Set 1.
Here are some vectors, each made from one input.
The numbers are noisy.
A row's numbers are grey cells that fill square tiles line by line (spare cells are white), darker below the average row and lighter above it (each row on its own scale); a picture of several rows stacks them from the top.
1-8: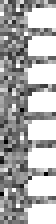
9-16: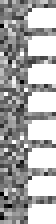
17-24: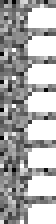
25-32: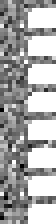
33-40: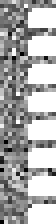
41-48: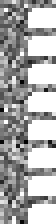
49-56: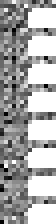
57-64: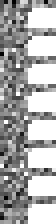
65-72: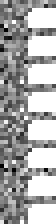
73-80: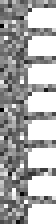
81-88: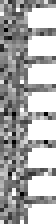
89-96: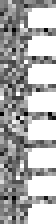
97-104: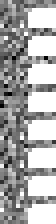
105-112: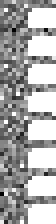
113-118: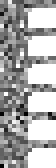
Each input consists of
one of 8 labels.
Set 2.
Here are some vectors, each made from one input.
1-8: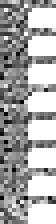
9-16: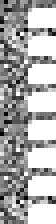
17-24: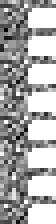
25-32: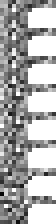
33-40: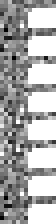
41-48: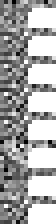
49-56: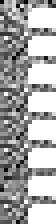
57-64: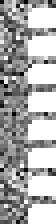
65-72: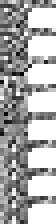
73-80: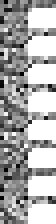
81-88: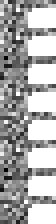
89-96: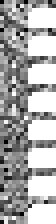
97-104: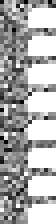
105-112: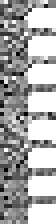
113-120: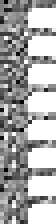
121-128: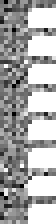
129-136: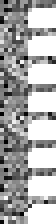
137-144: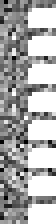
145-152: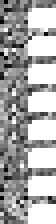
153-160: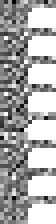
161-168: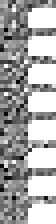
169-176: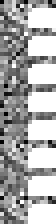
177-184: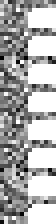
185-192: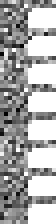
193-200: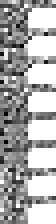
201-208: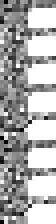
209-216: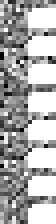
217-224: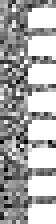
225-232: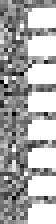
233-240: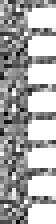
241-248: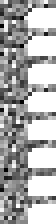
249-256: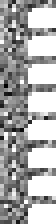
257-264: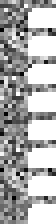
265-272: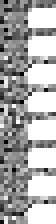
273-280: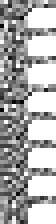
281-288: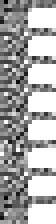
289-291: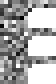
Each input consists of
one of 8 labels.
